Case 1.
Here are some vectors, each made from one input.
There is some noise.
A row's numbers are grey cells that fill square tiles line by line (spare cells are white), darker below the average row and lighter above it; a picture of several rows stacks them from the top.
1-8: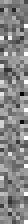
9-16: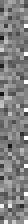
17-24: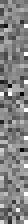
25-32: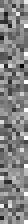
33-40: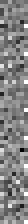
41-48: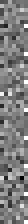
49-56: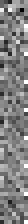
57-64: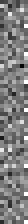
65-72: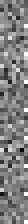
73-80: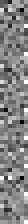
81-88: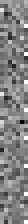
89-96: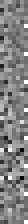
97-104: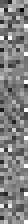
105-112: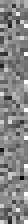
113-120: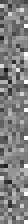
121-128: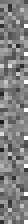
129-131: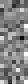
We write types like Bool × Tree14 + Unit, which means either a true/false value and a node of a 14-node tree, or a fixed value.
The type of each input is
(Bool × Bool × Bool + Unit) × Line7 + Line12.
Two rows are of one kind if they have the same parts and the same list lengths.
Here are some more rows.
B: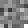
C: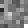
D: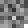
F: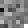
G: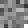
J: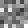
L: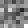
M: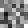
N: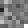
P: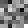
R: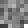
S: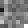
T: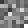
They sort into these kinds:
B, D, G, R, T
C, F, N, S
J, L, M, P

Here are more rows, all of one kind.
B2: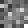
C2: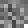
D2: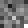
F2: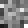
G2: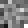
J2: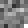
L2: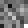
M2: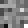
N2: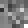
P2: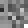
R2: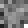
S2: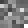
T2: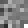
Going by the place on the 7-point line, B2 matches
F2, J2 and S2.
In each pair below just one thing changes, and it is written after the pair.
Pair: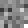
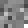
the place on the 7-point line
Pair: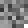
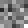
the place on the 7-point line
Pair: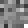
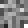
one of the three true/false values
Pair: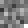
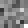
the place on the 7-point line
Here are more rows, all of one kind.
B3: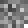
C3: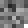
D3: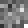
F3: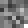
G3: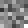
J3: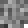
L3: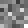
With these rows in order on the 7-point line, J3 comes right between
B3 and F3.
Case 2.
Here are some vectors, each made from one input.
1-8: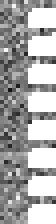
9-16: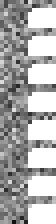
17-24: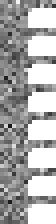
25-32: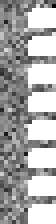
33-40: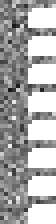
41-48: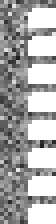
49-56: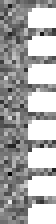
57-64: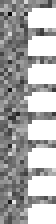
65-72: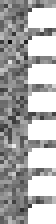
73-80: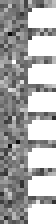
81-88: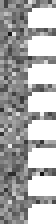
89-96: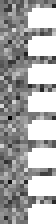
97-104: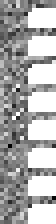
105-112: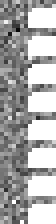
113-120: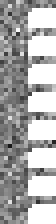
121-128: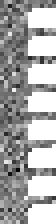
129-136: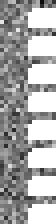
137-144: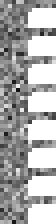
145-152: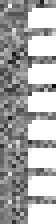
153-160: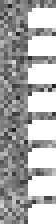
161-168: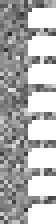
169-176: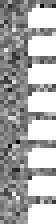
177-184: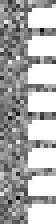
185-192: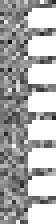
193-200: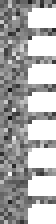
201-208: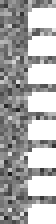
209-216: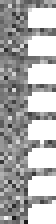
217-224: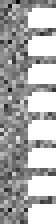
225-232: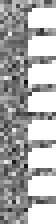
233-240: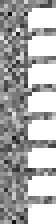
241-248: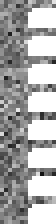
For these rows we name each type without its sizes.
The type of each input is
Circle × (Label + Line).
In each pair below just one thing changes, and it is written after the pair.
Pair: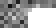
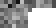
the place on the circle
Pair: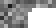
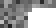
the label
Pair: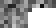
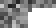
the label
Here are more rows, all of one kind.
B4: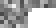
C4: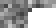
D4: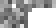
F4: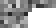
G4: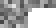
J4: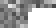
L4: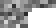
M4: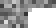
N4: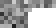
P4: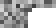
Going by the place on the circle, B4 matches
D4, G4 and J4.
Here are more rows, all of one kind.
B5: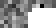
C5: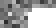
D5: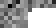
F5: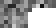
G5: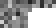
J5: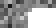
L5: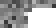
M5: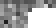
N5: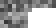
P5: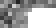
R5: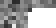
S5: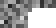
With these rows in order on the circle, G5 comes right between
J5 and S5.
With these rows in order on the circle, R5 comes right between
D5 and M5.
